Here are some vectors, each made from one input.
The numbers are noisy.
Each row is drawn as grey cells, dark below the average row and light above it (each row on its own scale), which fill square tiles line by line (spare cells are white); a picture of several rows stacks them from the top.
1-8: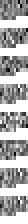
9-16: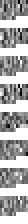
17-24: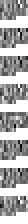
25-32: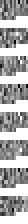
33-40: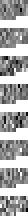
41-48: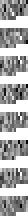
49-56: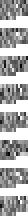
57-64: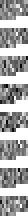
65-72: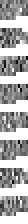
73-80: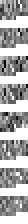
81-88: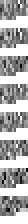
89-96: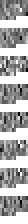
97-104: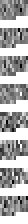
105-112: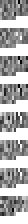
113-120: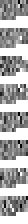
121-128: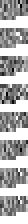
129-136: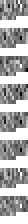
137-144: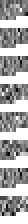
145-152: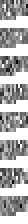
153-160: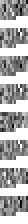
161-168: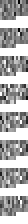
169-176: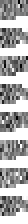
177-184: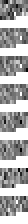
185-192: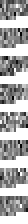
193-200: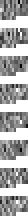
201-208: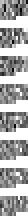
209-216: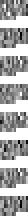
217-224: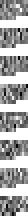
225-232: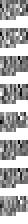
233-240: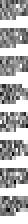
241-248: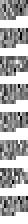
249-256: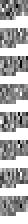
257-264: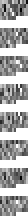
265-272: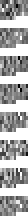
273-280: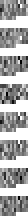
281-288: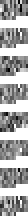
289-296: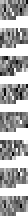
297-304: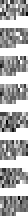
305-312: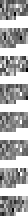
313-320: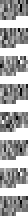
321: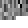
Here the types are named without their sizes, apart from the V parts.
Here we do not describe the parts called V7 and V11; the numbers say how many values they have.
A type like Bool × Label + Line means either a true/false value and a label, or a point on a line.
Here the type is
Bool × (Line + V11) + V7.
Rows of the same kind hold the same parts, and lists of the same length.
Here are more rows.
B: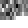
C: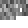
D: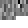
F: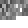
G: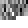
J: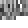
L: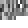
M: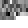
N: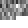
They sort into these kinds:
B, M
C, D, F, N
G, J, L

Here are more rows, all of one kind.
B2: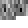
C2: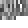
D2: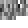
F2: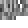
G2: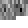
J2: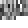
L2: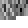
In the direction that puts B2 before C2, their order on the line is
G2, B2, D2, L2, F2, C2, J2.
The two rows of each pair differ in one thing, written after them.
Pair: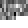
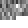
the value of V11
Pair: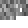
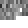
the value of V11
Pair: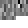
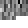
the value of V11
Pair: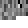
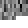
the value of V11
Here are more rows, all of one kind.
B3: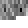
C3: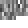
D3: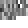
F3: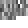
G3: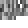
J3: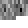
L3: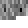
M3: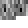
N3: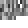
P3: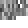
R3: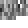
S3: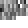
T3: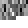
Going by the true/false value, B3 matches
J3, L3, M3 and T3.
